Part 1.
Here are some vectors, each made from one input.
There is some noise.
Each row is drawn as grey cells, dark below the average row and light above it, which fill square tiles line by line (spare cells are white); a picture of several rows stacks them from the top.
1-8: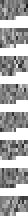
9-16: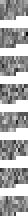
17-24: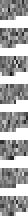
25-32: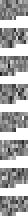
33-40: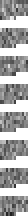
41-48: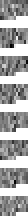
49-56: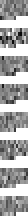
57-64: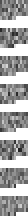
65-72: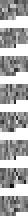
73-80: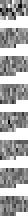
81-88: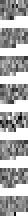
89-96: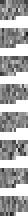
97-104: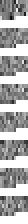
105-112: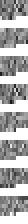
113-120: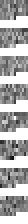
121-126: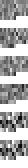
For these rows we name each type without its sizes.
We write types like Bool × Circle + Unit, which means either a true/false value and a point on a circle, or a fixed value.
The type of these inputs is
List(Line × Line).
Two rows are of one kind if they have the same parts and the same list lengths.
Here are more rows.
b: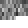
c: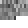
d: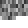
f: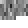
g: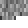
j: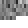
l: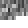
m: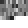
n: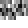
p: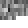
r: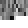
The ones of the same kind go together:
b, l, p
c, f, g, j
d, m, r
n

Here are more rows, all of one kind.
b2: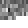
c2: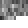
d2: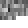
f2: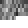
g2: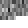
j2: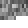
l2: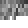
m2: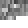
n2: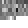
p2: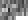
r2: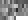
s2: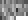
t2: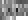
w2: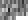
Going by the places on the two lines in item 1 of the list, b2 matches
g2, p2 and w2.
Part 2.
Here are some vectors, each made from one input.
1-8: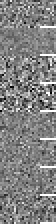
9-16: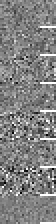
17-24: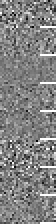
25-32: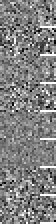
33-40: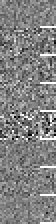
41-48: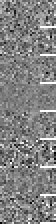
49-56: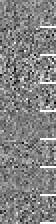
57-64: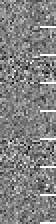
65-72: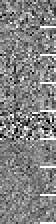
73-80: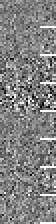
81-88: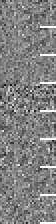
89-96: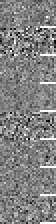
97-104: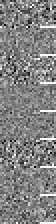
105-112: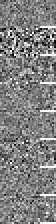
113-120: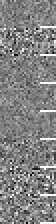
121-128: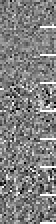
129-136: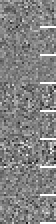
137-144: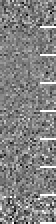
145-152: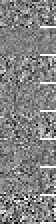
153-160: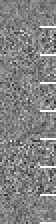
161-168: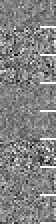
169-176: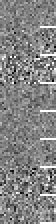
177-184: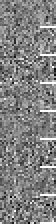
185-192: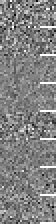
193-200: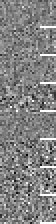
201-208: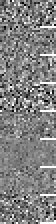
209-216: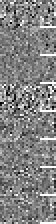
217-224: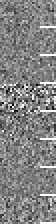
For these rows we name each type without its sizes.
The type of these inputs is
List(Line).
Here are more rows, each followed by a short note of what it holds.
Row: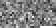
the empty list
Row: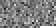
a list of three items
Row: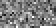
the empty list
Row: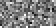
the empty list
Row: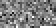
the empty list
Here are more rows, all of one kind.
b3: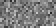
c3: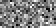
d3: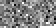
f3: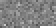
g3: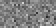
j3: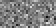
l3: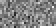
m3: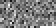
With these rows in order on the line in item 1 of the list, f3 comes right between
c3 and l3.
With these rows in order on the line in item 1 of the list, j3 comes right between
d3 and g3.
